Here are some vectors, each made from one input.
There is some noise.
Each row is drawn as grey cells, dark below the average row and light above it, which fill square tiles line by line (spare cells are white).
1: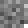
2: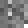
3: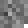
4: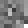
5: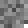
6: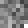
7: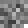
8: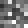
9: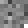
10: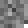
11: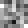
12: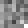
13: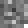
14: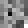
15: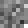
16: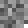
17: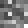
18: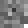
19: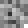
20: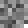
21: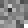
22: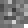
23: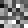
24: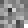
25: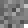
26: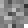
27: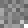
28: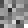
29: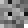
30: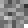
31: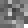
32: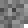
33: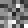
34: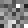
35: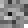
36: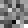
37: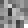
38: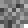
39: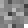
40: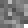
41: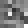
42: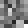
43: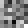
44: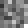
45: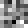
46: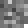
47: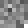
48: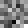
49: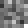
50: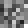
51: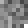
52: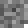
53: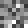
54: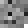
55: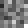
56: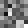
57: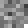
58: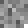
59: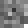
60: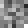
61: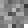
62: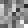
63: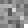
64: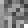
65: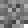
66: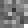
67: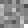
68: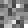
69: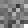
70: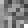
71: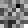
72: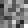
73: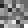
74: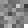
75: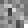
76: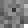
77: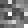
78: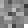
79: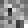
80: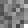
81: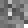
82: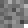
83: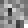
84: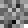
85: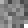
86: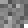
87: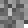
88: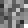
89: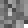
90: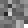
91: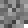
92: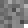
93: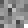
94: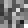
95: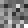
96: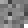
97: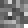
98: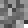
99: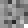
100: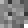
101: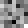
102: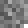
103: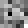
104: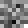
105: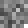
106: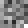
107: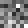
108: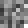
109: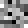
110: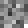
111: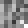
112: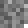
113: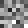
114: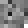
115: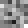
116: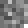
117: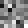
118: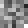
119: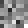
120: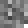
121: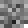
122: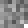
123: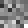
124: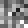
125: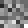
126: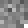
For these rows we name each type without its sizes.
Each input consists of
either a node of a tree, or three true/false values.
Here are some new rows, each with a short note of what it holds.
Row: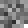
a node of a tree
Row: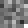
a node of a tree
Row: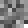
a node of a tree
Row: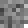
a node of a tree
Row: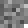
a node of a tree
